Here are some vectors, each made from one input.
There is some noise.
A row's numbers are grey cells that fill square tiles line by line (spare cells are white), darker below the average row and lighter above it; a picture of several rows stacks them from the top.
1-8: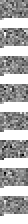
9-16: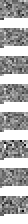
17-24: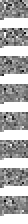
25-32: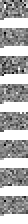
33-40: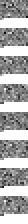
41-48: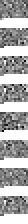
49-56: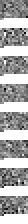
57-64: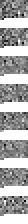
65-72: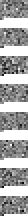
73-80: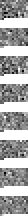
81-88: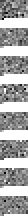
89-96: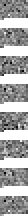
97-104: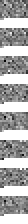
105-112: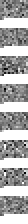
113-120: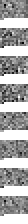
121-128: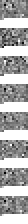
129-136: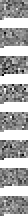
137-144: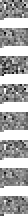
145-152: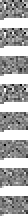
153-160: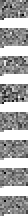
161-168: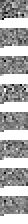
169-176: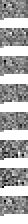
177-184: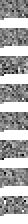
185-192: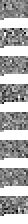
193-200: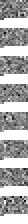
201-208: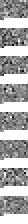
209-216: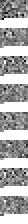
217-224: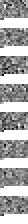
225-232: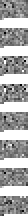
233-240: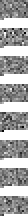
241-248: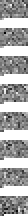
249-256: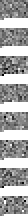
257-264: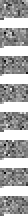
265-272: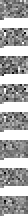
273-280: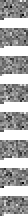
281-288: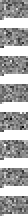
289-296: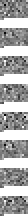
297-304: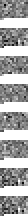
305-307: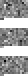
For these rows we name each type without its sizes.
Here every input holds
a point on a circle, together with either a point on a circle, or a point on a line.
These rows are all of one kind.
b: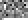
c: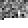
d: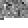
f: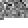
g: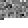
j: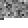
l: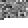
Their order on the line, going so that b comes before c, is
b, f, d, j, g, l, c.
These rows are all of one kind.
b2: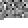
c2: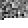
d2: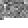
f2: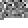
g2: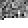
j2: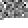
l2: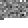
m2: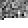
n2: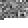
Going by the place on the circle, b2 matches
g2 and m2.
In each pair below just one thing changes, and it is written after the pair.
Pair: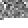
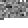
the place on the line
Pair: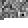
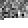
the place on the line
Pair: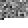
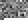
the place on the circle
